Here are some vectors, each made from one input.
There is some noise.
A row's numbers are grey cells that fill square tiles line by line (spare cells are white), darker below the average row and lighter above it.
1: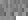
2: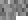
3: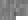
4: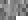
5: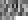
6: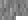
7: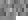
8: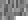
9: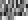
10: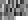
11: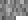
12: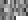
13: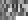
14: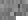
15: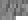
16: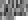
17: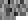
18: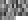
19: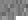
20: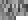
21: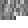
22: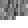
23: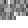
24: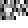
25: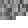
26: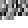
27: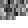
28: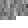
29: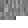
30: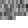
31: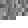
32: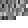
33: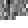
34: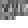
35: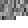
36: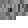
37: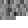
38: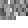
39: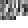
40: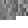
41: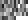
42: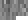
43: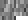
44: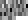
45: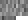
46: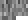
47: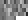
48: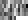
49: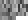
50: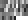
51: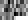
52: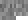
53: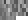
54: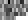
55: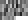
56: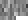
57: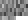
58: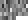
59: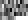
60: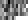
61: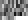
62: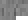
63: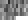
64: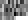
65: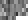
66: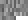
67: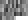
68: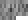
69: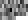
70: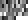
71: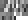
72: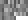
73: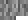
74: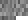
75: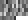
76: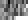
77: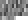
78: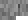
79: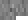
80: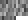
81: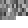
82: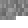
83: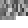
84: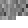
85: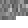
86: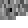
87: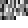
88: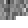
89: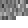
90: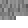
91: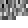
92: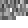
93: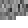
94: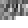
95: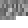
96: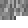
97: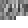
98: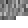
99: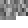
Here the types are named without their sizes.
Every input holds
a point on each of two circles and a true/false value.
